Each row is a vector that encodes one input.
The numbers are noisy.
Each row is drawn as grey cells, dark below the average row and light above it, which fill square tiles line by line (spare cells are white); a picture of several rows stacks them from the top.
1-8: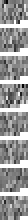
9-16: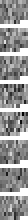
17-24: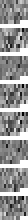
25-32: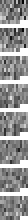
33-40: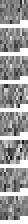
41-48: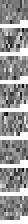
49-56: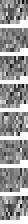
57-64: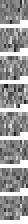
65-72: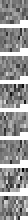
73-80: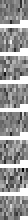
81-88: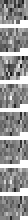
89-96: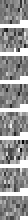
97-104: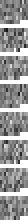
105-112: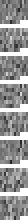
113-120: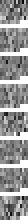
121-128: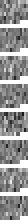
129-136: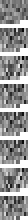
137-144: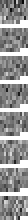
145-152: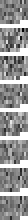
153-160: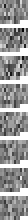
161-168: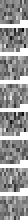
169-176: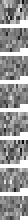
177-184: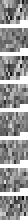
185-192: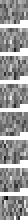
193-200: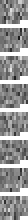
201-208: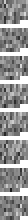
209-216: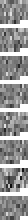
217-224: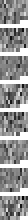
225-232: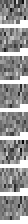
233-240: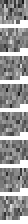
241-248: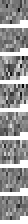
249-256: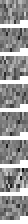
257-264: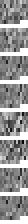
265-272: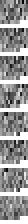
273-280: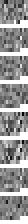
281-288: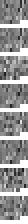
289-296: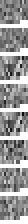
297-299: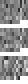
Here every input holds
either one of 12 labels, or a point on a 9-point line, or three true/false values.
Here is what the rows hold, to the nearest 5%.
About 35% of them hold one of 12 labels. About 30% of them hold a point on a 9-point line. The rest hold three true/false values.
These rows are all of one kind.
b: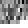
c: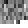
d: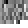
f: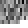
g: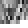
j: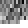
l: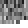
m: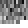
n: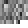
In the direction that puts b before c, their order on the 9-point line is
g, b, f, j, m, l, c, d, n.
